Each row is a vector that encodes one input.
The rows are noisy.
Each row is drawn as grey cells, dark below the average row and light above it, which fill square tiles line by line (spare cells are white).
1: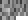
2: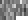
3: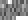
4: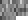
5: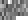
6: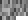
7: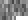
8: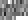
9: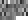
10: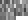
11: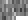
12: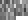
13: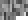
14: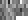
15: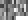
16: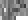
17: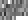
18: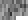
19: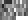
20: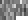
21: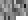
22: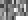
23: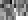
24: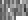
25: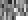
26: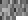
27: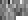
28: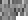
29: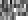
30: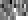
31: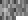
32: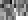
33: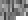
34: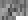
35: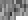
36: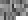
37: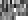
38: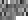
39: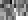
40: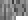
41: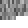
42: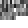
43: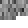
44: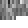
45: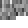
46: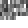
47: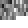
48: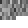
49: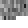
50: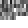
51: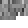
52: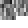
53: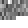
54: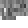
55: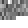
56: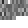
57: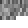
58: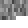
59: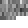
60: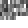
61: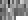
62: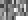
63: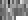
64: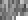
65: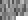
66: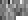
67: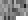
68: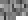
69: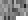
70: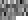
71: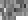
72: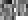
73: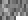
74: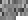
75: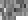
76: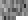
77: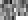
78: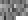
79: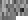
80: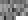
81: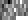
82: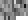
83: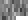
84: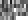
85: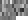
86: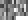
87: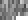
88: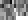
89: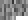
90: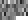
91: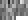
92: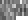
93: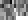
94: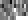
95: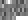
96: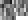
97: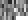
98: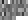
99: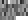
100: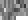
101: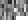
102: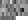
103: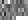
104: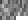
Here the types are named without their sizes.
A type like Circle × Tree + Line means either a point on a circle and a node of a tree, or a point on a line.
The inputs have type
(Bool × Bool × Bool × Bool + Unit) × Tree.
